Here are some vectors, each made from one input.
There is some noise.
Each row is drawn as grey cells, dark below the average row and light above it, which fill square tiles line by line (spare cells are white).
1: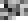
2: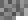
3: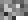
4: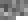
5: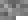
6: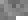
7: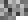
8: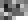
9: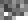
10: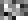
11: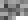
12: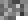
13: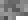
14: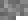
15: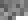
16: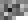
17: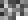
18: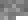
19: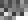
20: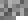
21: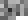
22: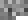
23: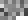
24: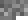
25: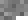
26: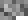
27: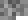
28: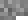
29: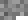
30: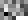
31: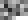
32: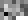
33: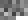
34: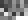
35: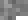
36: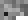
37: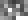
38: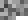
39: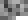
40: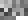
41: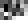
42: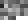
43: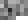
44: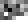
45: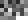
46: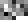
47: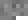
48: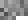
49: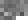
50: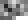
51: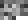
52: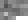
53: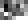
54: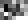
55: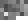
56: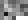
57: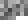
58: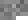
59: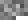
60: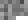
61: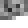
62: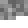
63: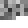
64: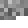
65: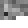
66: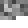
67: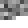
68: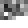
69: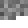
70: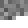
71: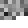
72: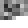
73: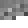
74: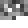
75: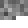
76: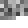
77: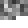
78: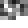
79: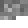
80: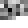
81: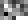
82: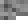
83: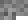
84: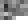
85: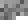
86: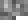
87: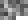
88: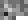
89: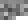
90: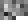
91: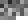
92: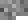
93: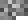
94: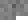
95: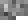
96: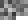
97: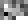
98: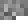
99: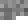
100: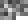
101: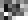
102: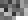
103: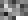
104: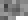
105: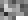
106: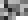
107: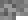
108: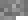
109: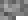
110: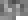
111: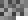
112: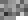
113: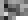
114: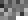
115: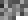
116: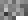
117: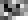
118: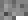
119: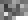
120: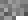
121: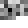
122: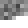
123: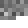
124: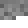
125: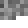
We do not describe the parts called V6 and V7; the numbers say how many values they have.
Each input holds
a true/false value and a value of V6, together with either a node of a 9-node tree, or a value of V7.
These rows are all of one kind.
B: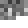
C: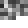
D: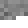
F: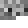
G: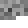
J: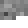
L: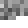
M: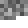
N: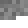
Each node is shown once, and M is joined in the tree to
B and F.
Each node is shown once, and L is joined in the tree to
D and N.
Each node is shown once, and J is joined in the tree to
C.
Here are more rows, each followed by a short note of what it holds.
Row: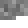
a node of a 9-node tree, a true/false value and a value of V6
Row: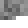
a node of a 9-node tree, a true/false value and a value of V6
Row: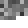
a node of a 9-node tree, a true/false value and a value of V6
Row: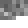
a node of a 9-node tree, a true/false value and a value of V6
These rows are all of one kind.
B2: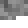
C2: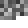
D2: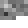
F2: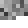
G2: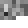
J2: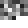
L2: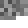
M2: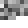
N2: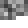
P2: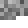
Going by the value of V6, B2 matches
C2 and L2.
